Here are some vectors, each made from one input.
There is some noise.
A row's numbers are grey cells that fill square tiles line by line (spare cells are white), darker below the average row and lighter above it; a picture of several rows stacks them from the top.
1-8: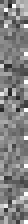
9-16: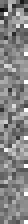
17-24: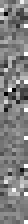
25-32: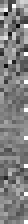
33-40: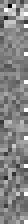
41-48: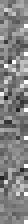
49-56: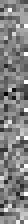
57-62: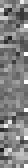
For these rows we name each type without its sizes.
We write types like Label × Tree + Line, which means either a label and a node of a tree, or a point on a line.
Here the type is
List(Line).
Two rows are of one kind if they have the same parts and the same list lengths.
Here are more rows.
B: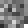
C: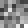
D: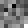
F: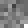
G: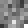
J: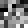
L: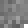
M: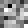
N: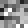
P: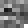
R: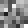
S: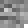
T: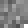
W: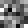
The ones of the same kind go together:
B, G, M, W
C, D, F, N, S
J, L, P, R, T

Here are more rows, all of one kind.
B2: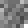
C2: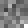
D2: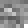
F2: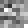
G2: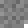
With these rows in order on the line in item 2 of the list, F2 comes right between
B2 and C2.
